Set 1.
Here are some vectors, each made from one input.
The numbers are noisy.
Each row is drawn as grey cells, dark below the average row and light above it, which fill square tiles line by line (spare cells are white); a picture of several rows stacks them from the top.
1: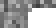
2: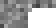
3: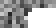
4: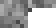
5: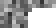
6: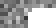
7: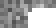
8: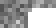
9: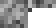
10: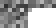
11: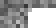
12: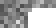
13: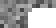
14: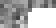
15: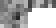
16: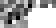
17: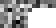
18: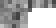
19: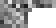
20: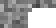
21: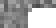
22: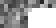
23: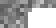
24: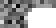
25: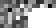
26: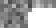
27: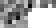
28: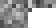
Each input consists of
a point on a 5-point line.
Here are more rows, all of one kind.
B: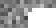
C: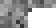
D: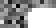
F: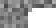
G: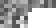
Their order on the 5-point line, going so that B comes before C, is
G, B, D, F, C.
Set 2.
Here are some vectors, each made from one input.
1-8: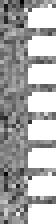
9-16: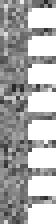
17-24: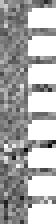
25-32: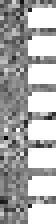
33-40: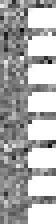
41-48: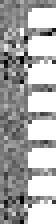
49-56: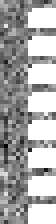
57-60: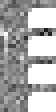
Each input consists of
a point on a 6-point line.
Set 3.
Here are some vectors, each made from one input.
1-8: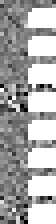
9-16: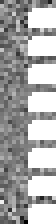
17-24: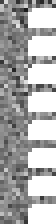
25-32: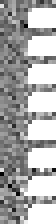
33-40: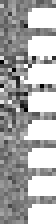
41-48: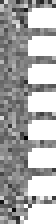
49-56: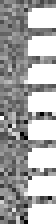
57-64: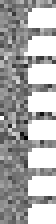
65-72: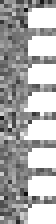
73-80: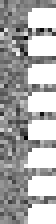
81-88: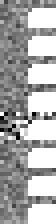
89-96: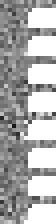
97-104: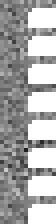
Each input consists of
one of 5 labels.
